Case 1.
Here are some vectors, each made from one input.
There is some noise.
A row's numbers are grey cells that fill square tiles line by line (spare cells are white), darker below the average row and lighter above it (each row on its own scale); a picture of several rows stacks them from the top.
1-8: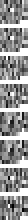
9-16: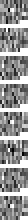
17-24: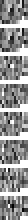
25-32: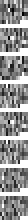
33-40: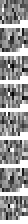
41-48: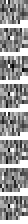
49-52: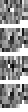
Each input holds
a point on a 6-point line.
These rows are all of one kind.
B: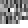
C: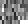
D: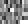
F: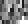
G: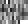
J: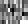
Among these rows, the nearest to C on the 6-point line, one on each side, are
B and F.
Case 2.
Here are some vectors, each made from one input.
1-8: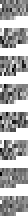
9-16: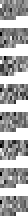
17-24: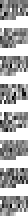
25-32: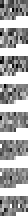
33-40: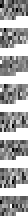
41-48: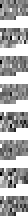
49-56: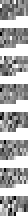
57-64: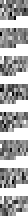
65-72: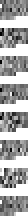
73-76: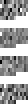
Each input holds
either a fixed value, or three true/false values.
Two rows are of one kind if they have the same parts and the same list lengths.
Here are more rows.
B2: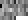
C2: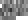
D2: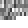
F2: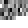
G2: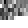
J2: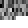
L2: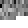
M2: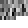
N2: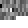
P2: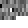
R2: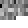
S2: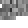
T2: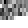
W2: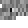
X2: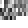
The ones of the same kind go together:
B2, C2, D2, F2, G2, J2, L2, N2, P2, R2, S2, T2, W2, X2
M2

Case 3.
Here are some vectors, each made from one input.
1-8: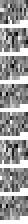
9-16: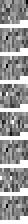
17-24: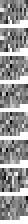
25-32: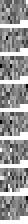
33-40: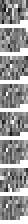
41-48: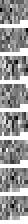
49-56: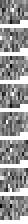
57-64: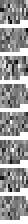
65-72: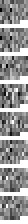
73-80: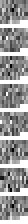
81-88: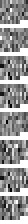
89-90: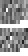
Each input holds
four true/false values.
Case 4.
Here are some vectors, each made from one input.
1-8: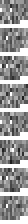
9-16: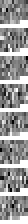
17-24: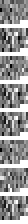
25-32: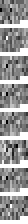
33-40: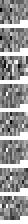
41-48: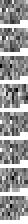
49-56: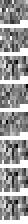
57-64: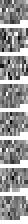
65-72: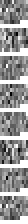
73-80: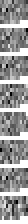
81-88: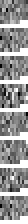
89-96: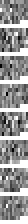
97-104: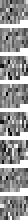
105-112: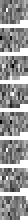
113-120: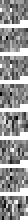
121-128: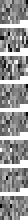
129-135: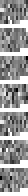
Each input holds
four true/false values.
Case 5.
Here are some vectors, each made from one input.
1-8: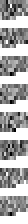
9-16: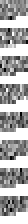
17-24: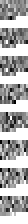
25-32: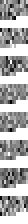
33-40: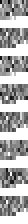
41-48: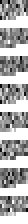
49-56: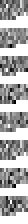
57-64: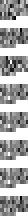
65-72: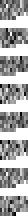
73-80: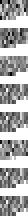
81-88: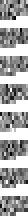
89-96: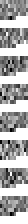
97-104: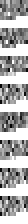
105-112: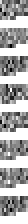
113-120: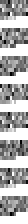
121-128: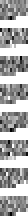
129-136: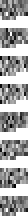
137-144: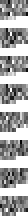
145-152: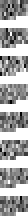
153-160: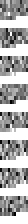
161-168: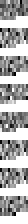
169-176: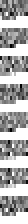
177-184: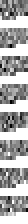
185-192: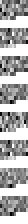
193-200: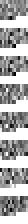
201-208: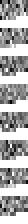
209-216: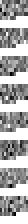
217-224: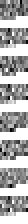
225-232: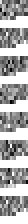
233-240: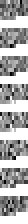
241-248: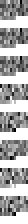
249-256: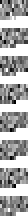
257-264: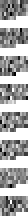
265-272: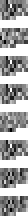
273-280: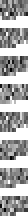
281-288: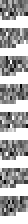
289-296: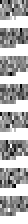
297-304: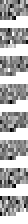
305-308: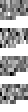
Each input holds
a point on a 13-point line.
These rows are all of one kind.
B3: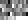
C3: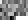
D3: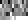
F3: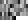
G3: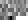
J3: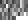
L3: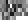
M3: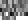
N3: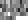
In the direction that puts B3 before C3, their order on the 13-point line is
F3, J3, D3, B3, C3, G3, N3, L3, M3.
